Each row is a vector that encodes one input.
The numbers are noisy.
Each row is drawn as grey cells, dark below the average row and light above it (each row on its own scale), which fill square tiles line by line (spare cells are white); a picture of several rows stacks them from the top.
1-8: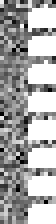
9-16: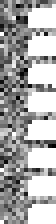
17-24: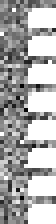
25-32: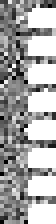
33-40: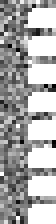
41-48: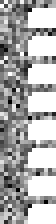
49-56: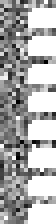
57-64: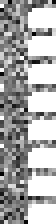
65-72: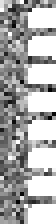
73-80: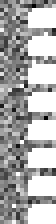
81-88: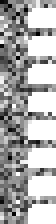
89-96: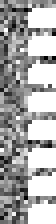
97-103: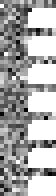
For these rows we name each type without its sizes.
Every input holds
a point on a line, together with either a point on a line, or four true/false values.
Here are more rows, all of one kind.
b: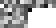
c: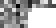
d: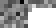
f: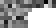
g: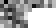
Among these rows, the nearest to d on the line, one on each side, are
b and g.
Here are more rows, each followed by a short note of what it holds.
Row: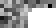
a point on each of two lines
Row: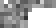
a point on a line and four true/false values
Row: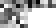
a point on a line and four true/false values
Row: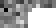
a point on each of two lines
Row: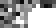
a point on each of two lines
